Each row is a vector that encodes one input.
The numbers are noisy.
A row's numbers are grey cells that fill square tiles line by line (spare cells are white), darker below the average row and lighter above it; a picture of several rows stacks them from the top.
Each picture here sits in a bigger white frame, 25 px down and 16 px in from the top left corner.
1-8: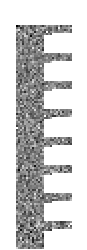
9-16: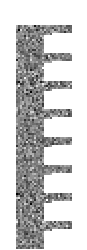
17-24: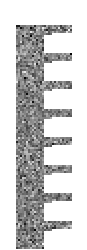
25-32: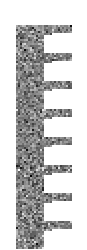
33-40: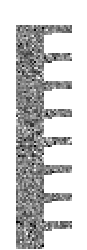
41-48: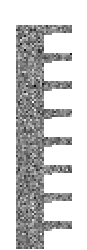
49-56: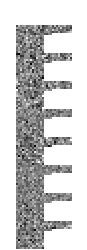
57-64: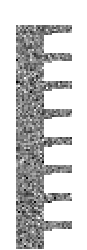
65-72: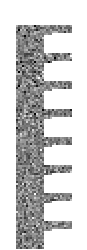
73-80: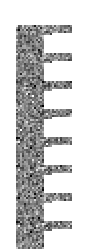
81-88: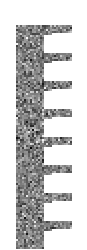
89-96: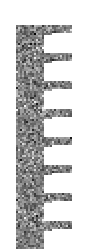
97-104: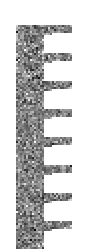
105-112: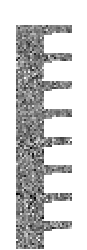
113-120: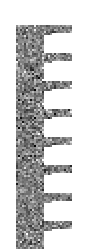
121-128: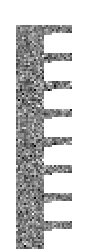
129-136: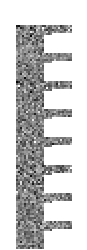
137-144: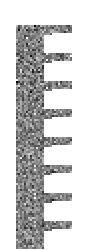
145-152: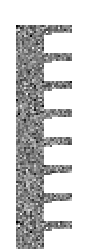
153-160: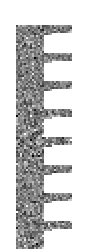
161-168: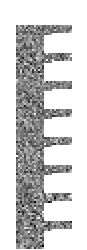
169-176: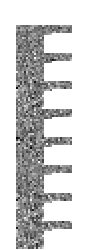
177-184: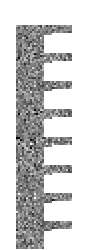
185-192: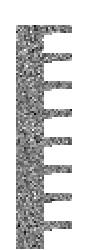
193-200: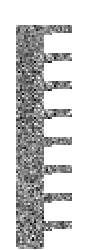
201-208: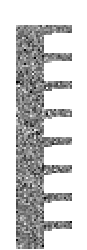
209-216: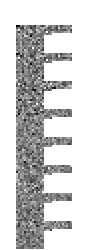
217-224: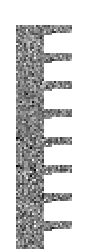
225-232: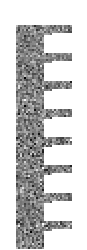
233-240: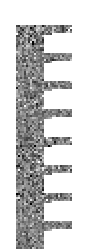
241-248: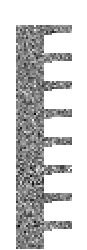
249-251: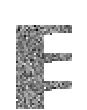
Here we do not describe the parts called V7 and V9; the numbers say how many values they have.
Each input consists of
a point on an 8-point line, a node of a 10-node tree and a true/false value, together with either two values of V7, or a value of V9.
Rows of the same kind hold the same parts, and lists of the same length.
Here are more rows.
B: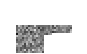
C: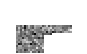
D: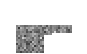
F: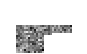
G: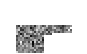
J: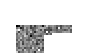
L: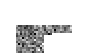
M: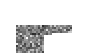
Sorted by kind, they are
B, D, G, J
C, F, L, M

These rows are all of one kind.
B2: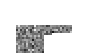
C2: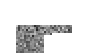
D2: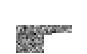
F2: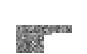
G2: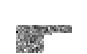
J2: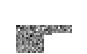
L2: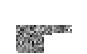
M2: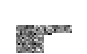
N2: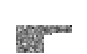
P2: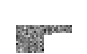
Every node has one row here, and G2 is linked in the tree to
C2.
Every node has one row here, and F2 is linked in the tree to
C2 and N2.
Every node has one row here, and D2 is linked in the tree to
B2 and M2.
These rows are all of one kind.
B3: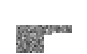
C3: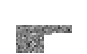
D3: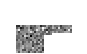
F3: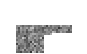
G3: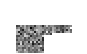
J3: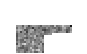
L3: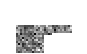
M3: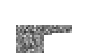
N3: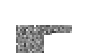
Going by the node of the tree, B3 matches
C3 and F3.
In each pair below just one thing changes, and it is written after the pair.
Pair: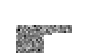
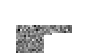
the true/false value
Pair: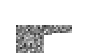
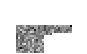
the node of the tree
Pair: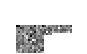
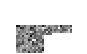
the true/false value
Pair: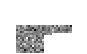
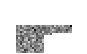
the value of V9
